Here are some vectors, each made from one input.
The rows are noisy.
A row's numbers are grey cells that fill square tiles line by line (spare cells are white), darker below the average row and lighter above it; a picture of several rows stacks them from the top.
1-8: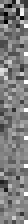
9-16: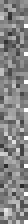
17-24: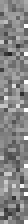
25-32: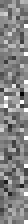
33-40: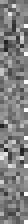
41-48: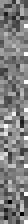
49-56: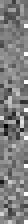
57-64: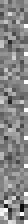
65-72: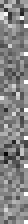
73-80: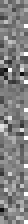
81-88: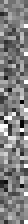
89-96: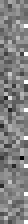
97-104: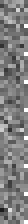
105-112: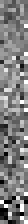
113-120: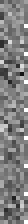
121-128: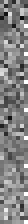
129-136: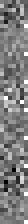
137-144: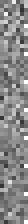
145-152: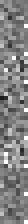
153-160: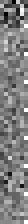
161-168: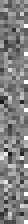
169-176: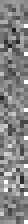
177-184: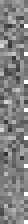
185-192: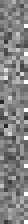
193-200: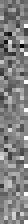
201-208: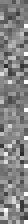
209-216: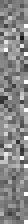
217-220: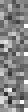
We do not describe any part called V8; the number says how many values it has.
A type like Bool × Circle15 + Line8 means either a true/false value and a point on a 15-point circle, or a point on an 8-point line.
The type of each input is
Bool × Tree7 + (Tree9 + V8) × V8.
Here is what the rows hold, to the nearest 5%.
About 35% of them hold a node of a 7-node tree and a true/false value. The rest hold a value of V8, together with either a node of a 9-node tree, or a value of V8.
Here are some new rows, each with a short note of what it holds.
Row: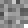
two values of V8
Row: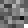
a node of a 9-node tree and a value of V8
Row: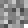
two values of V8
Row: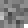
a node of a 7-node tree and a true/false value
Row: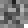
a node of a 7-node tree and a true/false value
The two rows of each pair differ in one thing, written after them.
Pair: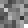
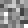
the node of the tree
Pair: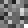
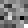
the node of the tree
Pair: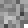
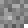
the node of the tree
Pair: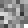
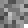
the value of V8
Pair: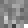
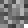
the node of the tree
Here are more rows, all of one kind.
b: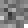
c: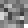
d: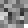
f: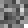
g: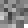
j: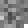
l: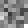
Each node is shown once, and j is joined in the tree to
l.
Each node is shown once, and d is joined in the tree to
b and g.
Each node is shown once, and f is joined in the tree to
c.
